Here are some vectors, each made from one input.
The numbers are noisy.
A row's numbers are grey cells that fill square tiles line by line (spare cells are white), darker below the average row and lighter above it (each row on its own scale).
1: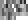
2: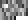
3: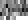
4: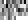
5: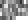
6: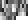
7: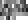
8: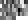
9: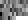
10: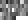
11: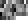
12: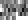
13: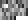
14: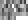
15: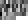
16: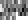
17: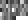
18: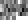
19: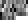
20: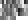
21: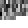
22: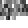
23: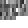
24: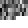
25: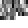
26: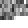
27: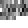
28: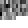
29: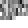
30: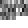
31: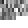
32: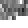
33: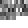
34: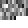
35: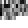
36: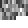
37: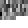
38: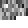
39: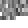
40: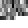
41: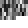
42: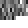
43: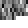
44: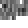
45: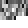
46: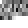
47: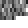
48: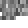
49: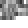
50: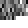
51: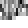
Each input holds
a node of each of two 7-node trees.
